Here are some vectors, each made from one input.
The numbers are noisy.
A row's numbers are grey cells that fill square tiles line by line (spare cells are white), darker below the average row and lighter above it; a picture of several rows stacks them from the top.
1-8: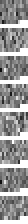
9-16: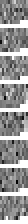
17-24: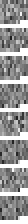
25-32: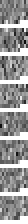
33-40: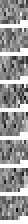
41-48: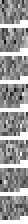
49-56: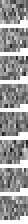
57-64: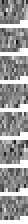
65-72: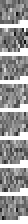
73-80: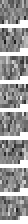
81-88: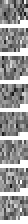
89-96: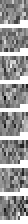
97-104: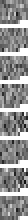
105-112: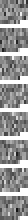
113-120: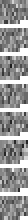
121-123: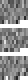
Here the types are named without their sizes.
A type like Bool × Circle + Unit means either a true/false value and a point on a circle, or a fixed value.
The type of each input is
Bool × Bool × Bool × Bool + List(Line).
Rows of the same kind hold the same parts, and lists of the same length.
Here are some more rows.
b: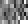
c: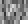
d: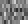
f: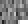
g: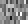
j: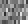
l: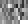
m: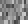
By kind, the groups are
b
c
d, f, m
g, j
l

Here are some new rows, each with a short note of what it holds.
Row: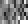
the empty list
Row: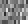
a list of one item
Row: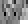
a list of two items
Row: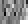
a list of two items
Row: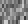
four true/false values
